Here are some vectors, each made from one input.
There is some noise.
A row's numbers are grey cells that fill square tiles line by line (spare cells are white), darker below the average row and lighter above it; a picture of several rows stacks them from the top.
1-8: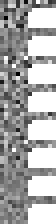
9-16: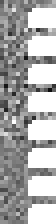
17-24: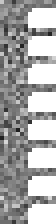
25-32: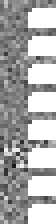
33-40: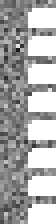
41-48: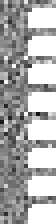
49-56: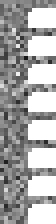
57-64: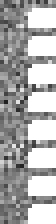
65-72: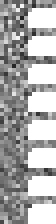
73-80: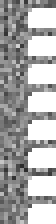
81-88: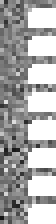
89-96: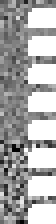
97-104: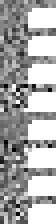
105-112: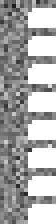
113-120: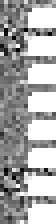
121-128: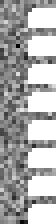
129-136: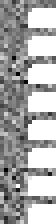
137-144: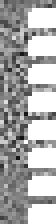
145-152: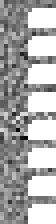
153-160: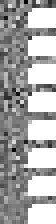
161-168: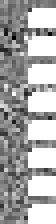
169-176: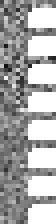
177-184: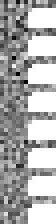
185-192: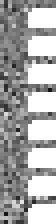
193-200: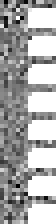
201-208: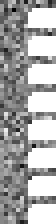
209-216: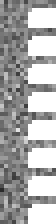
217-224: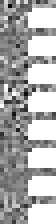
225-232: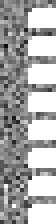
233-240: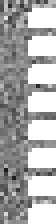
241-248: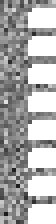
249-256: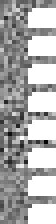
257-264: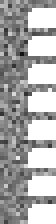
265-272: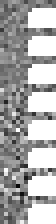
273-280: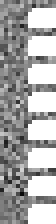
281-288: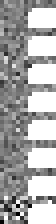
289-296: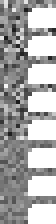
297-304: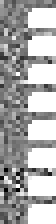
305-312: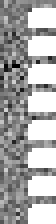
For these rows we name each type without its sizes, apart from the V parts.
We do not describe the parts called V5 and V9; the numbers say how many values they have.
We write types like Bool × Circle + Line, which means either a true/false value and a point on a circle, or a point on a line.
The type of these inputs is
((Bool × Bool × Bool + Unit) × V5 + List(Line)) × V9.
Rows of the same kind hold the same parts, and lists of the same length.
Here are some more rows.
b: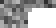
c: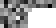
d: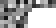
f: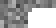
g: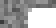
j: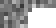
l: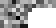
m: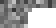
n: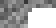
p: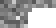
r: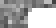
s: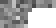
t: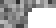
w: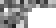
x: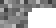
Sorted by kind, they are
b
c, l, w
d, n, p, x
f, j, m, s, t
g, r

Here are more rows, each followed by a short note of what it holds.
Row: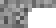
three true/false values, a value of V5 and a value of V9
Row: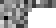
a value of V9, together with the empty list
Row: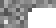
a value of V9, together with a list of two items
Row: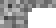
a value of V9, together with the empty list
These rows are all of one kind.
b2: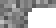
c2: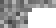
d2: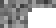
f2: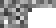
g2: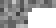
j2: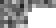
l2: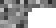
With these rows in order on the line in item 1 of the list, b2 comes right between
d2 and g2.
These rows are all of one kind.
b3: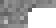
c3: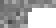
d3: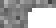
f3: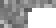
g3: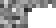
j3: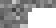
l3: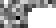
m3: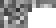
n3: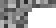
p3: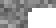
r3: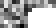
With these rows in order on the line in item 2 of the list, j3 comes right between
c3 and m3.
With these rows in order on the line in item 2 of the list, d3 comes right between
f3 and g3.
